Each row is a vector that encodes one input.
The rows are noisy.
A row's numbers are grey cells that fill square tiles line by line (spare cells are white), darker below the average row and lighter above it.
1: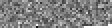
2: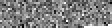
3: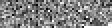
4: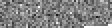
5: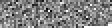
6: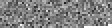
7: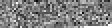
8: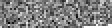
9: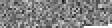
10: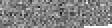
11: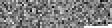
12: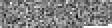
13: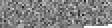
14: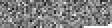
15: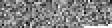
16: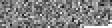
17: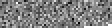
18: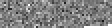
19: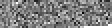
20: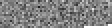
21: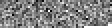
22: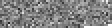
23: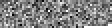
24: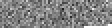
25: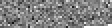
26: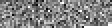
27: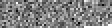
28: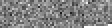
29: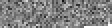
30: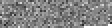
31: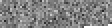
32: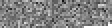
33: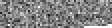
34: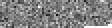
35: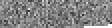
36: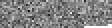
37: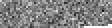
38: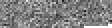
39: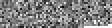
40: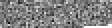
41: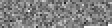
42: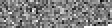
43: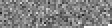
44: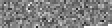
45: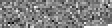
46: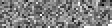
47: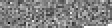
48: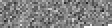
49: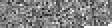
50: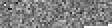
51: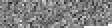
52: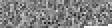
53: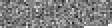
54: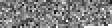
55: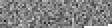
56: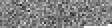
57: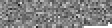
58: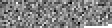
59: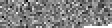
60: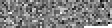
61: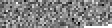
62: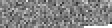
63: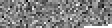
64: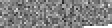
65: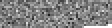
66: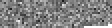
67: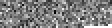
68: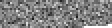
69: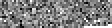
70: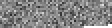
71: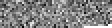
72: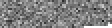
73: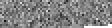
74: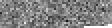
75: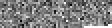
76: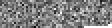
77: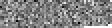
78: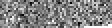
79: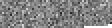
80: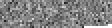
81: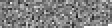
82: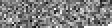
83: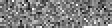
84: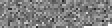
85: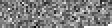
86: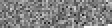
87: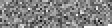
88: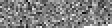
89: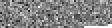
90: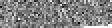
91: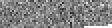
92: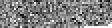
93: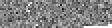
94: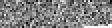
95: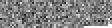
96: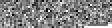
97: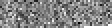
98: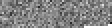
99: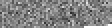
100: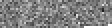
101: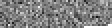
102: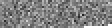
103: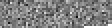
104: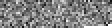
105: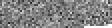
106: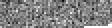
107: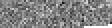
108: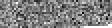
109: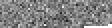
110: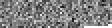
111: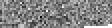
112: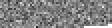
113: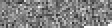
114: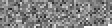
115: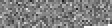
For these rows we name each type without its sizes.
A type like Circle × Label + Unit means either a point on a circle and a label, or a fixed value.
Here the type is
Line + List(Circle).
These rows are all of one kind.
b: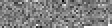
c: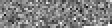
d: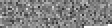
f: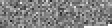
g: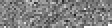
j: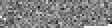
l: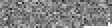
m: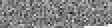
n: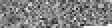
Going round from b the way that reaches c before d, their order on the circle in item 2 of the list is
b, c, n, d, m, f, j, l, g.
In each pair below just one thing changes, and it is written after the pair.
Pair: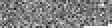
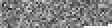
the place on the circle in item 2 of the list
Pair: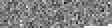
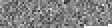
the place on the circle in item 2 of the list
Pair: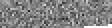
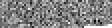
the place on the circle in item 2 of the list
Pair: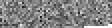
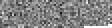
the place on the circle in item 1 of the list
